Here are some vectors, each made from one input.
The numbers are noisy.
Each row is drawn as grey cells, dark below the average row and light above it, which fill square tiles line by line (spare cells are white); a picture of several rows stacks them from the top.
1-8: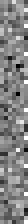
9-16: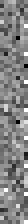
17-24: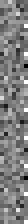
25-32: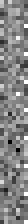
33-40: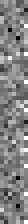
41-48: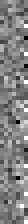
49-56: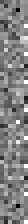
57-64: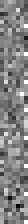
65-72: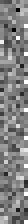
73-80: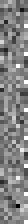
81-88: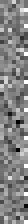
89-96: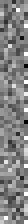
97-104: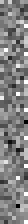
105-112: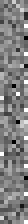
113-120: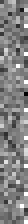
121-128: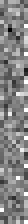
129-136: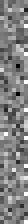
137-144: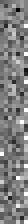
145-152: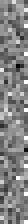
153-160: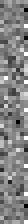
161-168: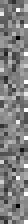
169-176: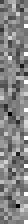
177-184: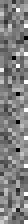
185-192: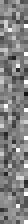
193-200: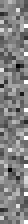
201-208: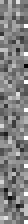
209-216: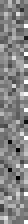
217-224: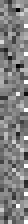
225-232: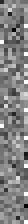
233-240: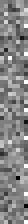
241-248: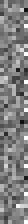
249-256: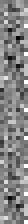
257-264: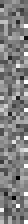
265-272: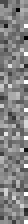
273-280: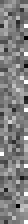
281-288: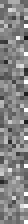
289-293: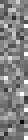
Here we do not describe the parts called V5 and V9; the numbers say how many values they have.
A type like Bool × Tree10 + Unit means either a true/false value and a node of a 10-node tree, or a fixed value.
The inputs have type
Tree14 × Tree14 + V5 × V9.
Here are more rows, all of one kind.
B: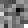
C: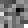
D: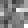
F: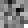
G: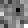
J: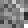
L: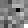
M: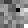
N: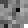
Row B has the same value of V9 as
C, G and N.
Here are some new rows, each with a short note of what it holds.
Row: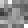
a node of each of two 14-node trees
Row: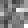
a value of V5 and a value of V9
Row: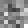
a value of V5 and a value of V9
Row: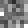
a value of V5 and a value of V9
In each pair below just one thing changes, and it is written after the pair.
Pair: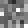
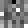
the value of V5
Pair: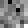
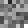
the value of V9
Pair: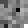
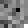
the value of V5
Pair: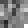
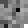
the value of V9
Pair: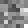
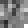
the value of V9
